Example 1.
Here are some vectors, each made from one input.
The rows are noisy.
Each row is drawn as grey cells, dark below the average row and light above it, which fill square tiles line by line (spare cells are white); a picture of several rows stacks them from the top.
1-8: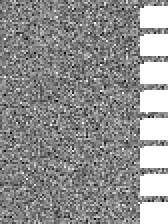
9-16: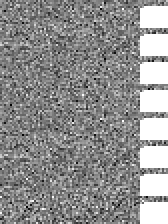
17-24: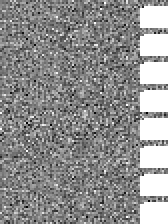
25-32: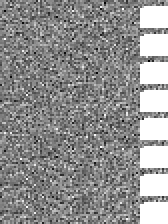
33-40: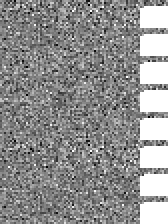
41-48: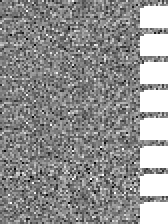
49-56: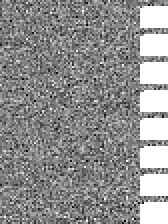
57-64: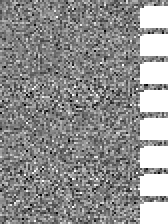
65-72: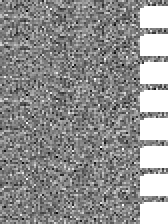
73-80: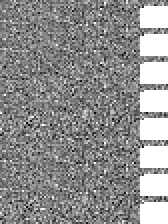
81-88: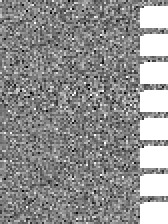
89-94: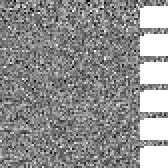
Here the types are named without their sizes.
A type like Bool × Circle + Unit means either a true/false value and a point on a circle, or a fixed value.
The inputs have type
Bool × Line.
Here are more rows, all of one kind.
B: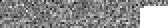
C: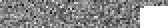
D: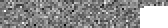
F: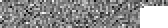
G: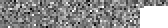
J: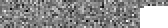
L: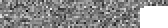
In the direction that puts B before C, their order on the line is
B, D, J, L, C, F, G.
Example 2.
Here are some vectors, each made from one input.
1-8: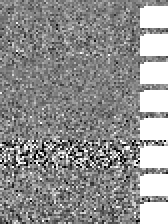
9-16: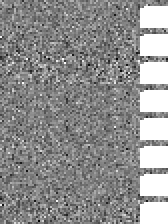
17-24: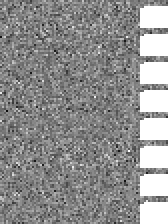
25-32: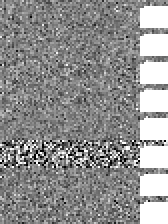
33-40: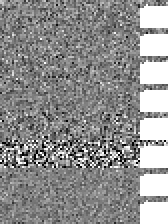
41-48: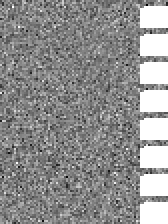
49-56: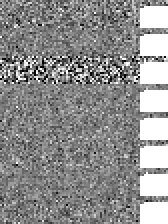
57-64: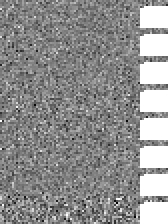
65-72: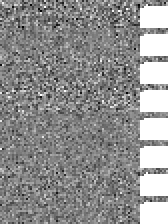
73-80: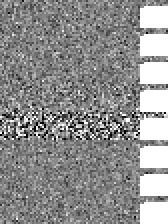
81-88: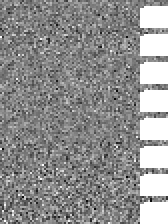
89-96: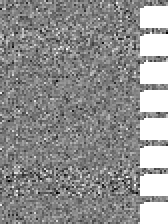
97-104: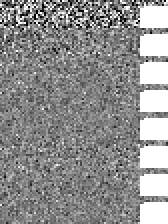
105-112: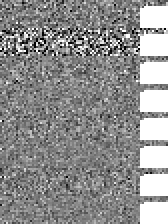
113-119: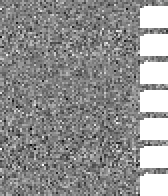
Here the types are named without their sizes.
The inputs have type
Bool × Line × Line + Unit.
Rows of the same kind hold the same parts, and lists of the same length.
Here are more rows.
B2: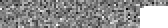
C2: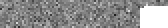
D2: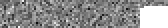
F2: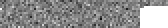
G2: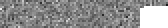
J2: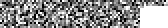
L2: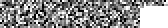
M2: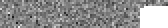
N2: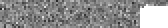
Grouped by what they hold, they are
B2, C2, D2, F2, G2, M2, N2
J2, L2

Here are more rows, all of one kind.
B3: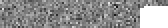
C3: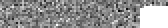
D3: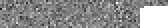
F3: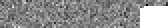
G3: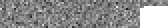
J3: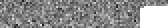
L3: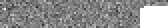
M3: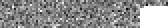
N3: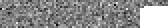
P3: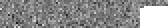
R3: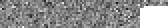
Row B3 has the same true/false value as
D3, J3, L3 and N3.
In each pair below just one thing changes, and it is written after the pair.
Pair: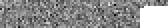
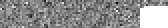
the true/false value
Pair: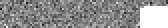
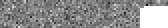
the true/false value
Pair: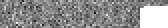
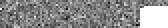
the true/false value
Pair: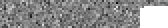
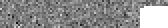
the place on one of the two lines
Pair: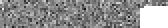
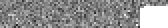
the place on one of the two lines
